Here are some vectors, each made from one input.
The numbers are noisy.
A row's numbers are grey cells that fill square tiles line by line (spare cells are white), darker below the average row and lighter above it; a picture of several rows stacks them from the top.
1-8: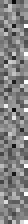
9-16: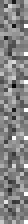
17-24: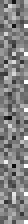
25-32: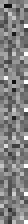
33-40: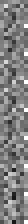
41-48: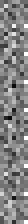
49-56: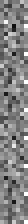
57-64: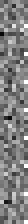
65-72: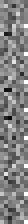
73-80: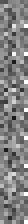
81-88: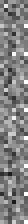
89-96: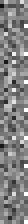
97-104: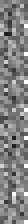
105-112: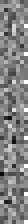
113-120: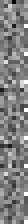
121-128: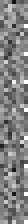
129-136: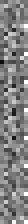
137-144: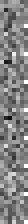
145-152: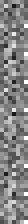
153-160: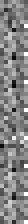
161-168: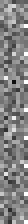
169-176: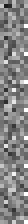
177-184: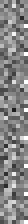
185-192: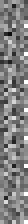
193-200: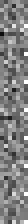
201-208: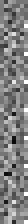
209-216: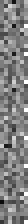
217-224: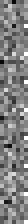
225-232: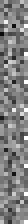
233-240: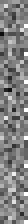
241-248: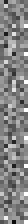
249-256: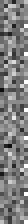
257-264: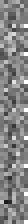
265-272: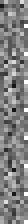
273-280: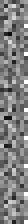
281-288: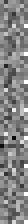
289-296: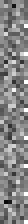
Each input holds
either one of 4 labels and one of 12 labels, or a point on a 19-point line.
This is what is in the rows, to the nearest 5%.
About 50% of them hold one of 4 labels and one of 12 labels. The rest hold a point on a 19-point line.
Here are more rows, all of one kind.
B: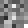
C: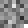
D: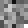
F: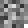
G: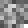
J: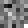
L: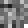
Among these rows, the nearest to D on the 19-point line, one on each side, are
F and G.
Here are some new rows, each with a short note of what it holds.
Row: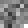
one of 4 labels and one of 12 labels
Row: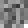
one of 4 labels and one of 12 labels
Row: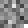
a point on a 19-point line
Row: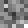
one of 4 labels and one of 12 labels
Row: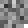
a point on a 19-point line
